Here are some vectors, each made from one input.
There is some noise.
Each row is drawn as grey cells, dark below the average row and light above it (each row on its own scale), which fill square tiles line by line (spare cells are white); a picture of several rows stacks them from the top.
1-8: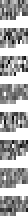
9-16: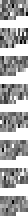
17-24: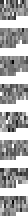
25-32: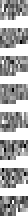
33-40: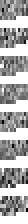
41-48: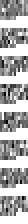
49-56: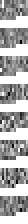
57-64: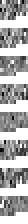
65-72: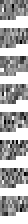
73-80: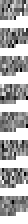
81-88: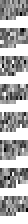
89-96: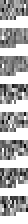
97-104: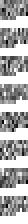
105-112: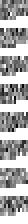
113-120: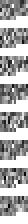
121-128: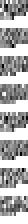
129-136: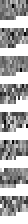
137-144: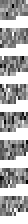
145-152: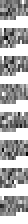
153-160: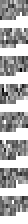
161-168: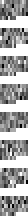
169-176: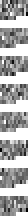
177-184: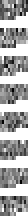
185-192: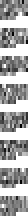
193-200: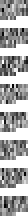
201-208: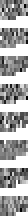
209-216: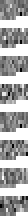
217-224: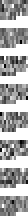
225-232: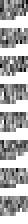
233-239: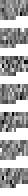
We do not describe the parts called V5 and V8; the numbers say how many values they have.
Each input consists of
a value of V5 and a value of V8, together with either one of 9 labels, or a node of a 10-node tree.
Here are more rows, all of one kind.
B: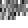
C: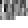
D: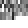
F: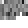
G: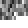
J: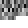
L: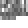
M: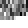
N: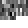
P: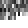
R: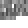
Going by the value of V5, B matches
C, D and L.
